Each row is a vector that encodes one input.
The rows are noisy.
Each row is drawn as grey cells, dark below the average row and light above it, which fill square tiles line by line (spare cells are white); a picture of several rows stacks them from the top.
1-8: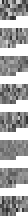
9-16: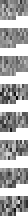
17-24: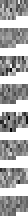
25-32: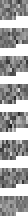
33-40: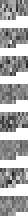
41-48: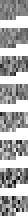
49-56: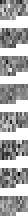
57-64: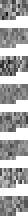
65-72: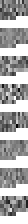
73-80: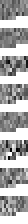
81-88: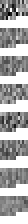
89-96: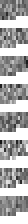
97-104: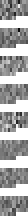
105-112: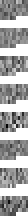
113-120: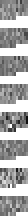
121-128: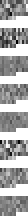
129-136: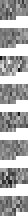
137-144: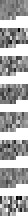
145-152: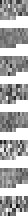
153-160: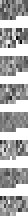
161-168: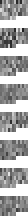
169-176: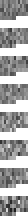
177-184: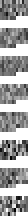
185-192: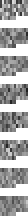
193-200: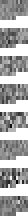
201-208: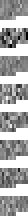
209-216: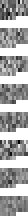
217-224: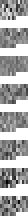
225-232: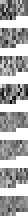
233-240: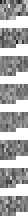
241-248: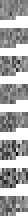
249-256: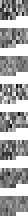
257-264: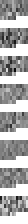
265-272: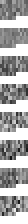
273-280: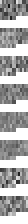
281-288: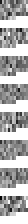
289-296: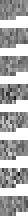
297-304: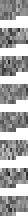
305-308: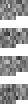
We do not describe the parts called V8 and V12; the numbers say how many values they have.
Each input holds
a true/false value, a value of V8 and a value of V12, together with either a fixed value, or a node of a 13-node tree.
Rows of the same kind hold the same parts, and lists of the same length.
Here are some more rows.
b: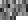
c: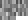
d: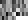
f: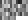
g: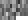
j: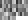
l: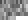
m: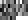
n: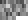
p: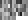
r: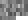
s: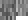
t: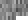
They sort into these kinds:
b, d, g, j, l, m, s
c, f, n, p, r, t

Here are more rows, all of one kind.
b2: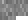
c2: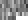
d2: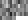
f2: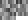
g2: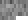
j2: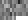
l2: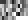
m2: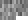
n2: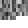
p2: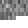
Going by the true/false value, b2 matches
f2 and n2.
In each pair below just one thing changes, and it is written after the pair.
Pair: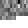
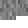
the value of V8
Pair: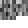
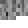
the true/false value
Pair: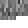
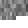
the true/false value
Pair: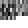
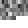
the true/false value
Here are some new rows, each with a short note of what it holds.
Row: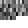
a node of a 13-node tree, a true/false value, a value of V8 and a value of V12
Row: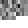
a node of a 13-node tree, a true/false value, a value of V8 and a value of V12
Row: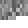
a true/false value, a value of V8 and a value of V12
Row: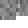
a true/false value, a value of V8 and a value of V12
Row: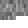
a true/false value, a value of V8 and a value of V12
